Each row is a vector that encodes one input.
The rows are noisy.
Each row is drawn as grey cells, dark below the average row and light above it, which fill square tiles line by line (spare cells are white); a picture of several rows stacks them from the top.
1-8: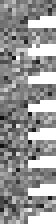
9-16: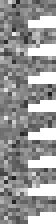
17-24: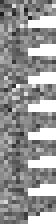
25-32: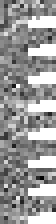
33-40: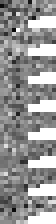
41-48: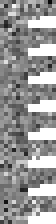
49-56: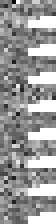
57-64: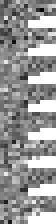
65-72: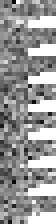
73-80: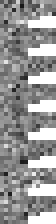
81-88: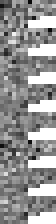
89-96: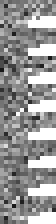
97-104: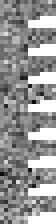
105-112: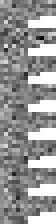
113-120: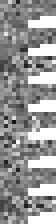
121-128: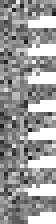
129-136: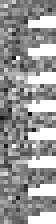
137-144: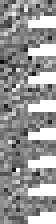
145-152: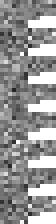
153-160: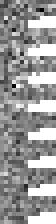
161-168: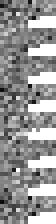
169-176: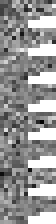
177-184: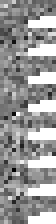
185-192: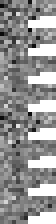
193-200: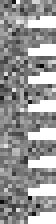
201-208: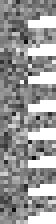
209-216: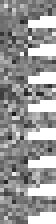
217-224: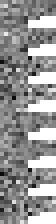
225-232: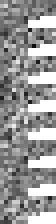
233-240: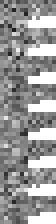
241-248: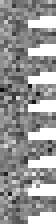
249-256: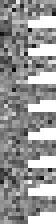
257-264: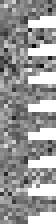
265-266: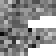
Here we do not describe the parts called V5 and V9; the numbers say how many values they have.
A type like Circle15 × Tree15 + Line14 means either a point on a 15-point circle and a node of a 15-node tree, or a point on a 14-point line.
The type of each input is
Bool × Circle10 + Circle8 × V5 + V9.
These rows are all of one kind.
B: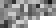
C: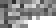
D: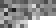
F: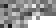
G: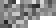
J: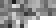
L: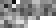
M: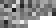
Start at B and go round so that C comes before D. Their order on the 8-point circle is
B, C, F, D, J, L, M, G.
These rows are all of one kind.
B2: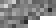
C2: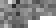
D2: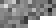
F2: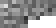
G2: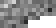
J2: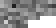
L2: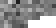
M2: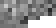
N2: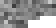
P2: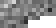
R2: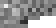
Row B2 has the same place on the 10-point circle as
C2, G2 and P2.
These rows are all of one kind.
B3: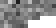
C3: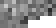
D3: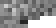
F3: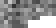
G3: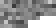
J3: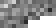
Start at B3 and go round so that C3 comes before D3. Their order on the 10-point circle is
B3, C3, D3, G3, F3, J3.
